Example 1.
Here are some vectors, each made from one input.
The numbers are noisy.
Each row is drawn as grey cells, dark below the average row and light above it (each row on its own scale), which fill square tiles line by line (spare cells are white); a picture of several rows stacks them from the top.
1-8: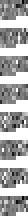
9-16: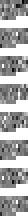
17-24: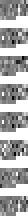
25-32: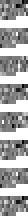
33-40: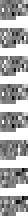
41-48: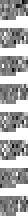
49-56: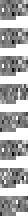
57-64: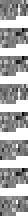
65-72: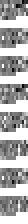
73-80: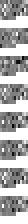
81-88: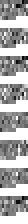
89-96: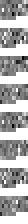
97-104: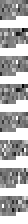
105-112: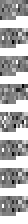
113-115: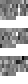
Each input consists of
one of 5 labels.
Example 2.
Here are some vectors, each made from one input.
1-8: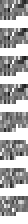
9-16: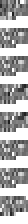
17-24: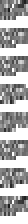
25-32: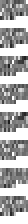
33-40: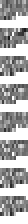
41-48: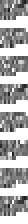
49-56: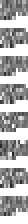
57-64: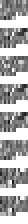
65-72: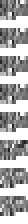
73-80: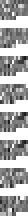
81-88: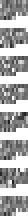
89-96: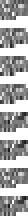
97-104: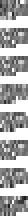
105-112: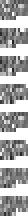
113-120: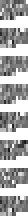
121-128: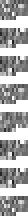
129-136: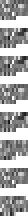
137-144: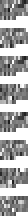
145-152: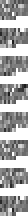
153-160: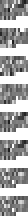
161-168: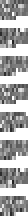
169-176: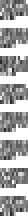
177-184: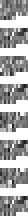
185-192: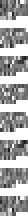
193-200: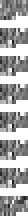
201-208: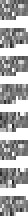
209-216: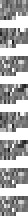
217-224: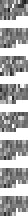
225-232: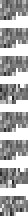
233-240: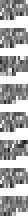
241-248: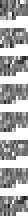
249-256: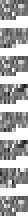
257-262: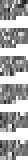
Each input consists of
one of 5 labels.
